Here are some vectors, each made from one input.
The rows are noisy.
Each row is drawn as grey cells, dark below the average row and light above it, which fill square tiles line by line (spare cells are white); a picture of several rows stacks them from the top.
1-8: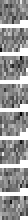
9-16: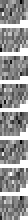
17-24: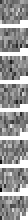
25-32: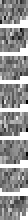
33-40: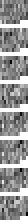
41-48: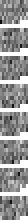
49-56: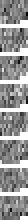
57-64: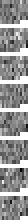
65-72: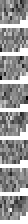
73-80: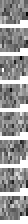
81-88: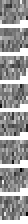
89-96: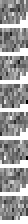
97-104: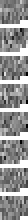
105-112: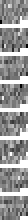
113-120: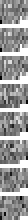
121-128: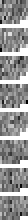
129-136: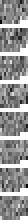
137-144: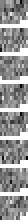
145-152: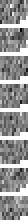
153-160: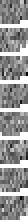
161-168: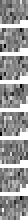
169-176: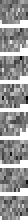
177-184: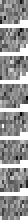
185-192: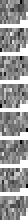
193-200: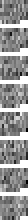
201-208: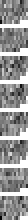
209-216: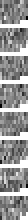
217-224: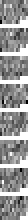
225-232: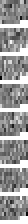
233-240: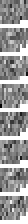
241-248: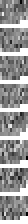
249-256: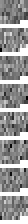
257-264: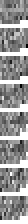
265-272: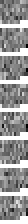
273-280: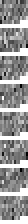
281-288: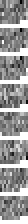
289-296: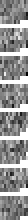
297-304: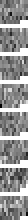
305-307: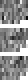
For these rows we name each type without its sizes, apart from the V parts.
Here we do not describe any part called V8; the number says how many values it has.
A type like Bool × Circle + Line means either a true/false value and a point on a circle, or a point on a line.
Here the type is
(Bool × Bool × Bool × Bool + Unit) × (Line + V8).
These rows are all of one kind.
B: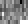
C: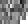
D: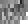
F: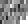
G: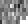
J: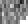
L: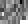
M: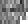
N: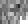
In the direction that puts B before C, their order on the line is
L, B, J, G, F, N, M, D, C.
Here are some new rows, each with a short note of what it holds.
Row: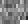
four true/false values and a value of V8
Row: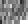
a point on a line
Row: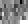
a point on a line and four true/false values
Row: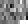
a value of V8
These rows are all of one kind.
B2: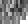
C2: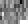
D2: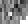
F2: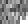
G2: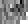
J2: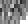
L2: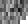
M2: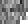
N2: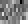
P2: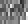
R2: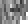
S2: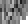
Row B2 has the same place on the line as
D2, J2, L2 and S2.
